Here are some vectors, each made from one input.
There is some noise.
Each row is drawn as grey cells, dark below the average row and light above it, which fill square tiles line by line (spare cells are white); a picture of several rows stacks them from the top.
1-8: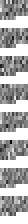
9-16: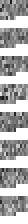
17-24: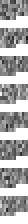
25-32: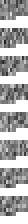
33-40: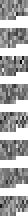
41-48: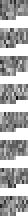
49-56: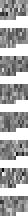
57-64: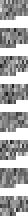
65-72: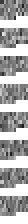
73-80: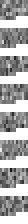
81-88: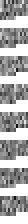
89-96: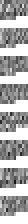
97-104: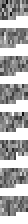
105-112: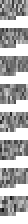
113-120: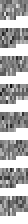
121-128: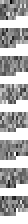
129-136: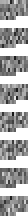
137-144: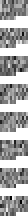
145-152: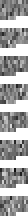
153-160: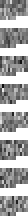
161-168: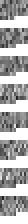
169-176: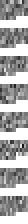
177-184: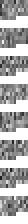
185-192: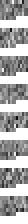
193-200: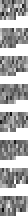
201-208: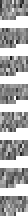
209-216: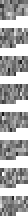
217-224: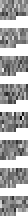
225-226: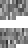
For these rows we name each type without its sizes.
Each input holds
a label, together with either a node of a tree, or three true/false values.
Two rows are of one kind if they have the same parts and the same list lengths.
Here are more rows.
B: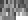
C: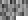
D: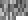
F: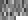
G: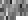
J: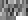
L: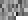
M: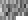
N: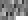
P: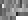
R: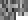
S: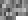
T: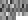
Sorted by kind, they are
B, C, F, J, L, P, R, S, T
D, G, M, N

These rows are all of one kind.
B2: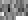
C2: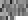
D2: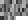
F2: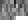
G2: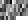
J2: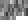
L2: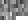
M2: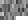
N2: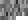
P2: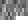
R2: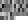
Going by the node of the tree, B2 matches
D2, J2, M2 and N2.
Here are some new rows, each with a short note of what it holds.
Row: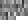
a label and three true/false values
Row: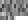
a label and a node of a tree
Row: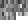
a label and three true/false values
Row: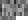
a label and a node of a tree
